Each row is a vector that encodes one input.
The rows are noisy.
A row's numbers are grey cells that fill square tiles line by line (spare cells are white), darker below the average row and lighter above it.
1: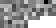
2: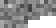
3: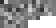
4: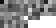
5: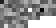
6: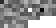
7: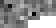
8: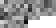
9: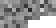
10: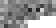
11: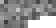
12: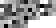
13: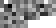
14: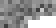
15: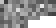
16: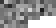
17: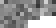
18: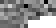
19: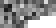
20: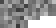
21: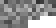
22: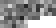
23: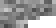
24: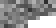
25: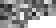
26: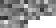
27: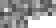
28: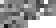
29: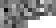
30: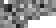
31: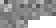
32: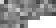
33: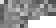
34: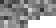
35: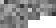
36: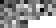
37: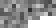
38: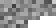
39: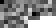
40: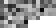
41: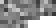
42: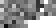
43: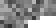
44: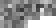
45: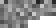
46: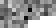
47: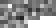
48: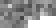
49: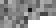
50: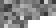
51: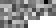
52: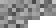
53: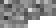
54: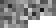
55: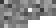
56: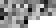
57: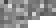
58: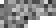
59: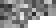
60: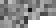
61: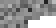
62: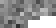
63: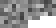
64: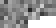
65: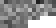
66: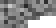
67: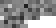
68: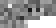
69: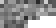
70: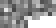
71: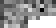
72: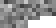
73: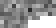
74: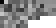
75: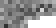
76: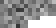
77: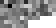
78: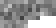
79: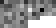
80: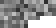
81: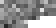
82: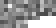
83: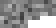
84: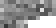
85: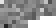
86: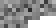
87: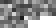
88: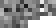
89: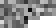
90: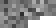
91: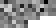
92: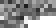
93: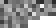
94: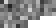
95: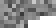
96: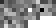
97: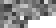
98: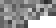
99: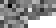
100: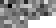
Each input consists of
one of 5 labels, together with either one of 5 labels, or a node of a 7-node tree.
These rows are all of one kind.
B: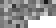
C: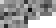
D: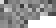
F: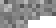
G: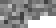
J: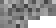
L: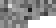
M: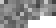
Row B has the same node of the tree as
G and J.
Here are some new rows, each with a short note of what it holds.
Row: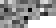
one of 5 labels and a node of a 7-node tree
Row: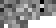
two labels (each one of 5)
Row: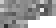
one of 5 labels and a node of a 7-node tree
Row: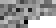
one of 5 labels and a node of a 7-node tree
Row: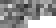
one of 5 labels and a node of a 7-node tree
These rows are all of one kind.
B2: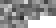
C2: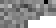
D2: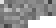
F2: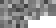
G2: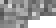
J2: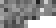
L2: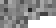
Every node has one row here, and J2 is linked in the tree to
D2.
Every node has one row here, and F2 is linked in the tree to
B2.
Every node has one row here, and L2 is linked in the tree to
C2.
